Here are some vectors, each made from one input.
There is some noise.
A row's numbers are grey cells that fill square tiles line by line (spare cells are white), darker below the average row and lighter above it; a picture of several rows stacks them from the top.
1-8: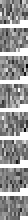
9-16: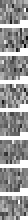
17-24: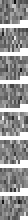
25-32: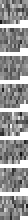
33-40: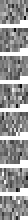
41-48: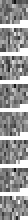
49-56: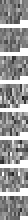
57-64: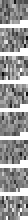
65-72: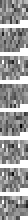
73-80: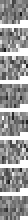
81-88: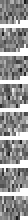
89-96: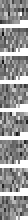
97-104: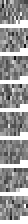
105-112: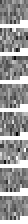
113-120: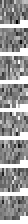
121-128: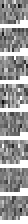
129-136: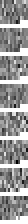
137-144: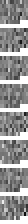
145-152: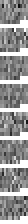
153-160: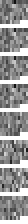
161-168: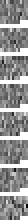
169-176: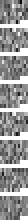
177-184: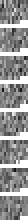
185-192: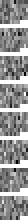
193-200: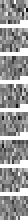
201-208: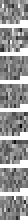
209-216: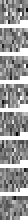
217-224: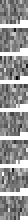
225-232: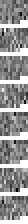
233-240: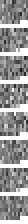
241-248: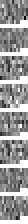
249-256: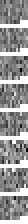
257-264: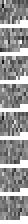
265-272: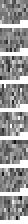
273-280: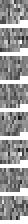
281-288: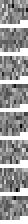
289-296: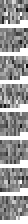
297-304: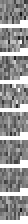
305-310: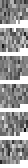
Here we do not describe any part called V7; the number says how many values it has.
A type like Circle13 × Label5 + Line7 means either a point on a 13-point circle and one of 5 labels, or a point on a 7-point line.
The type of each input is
(Circle13 + Label6 × (Tree15 + Unit)) × V7.
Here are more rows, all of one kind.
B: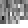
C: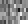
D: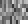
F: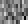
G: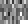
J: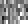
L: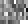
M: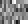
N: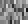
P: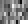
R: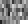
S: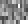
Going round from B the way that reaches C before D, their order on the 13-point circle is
B, S, M, P, F, G, R, L, N, C, D, J.
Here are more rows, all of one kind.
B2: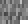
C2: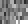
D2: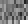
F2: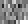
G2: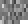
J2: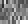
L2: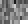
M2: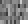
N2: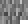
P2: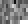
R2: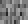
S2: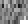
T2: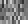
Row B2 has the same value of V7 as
M2, N2 and R2.
